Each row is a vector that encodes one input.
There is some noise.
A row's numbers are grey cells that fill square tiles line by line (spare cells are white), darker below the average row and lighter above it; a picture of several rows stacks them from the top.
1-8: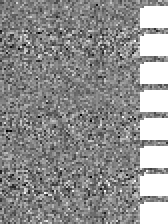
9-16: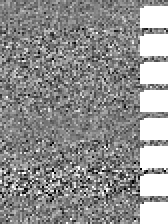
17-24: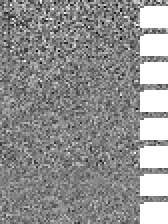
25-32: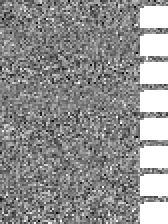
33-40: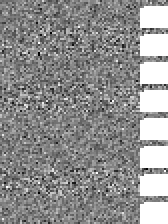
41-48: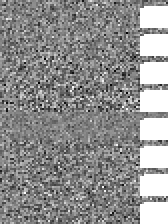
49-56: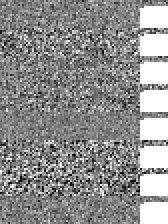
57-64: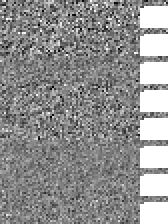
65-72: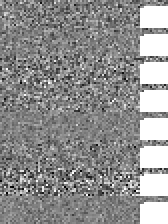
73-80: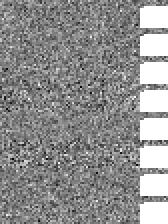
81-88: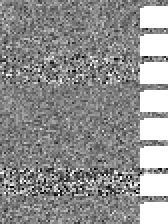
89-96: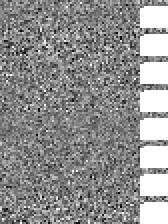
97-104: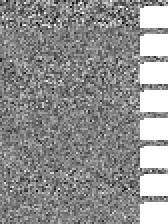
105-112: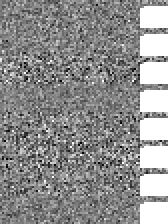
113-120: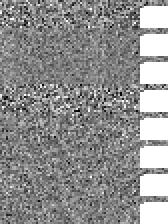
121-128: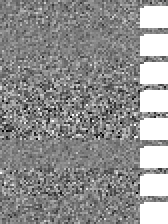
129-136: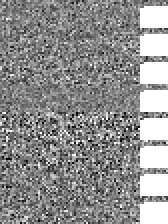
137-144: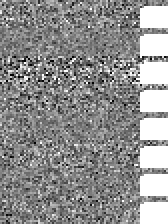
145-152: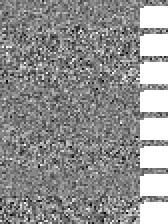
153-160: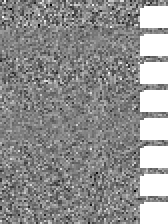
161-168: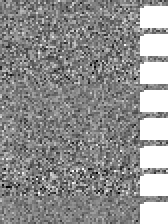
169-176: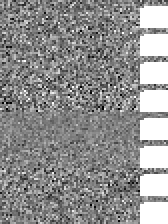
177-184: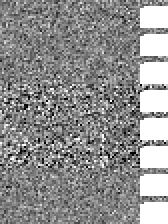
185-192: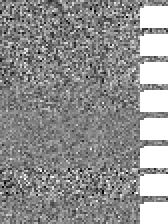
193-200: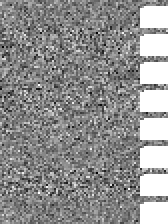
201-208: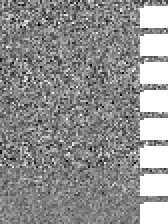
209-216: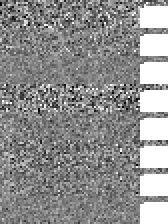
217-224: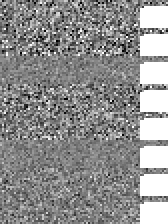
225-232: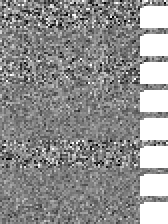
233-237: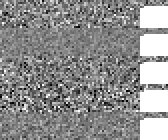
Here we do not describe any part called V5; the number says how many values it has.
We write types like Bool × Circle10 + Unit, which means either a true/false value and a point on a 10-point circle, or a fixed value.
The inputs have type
Bool × Tree12 + Circle11 + Tree9 + V5.
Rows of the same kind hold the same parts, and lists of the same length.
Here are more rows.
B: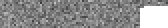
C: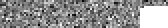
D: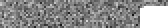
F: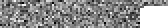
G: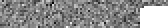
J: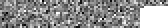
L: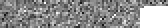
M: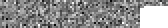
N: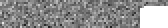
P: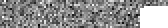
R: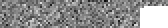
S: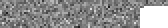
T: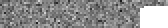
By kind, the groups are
B, C, J, L, M
D, N, S
F, G, P, R
T

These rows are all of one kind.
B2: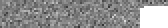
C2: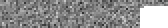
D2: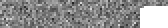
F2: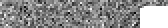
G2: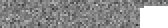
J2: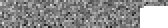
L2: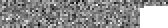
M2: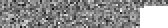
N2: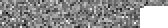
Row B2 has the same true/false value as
C2, L2 and M2.
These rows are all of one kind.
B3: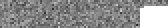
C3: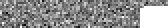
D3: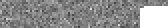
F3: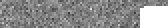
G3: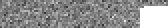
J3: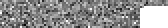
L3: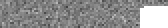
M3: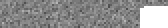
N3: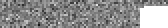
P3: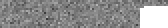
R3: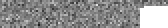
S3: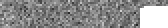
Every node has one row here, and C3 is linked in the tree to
B3, N3 and P3.
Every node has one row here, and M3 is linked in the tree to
B3.
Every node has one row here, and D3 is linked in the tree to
N3.
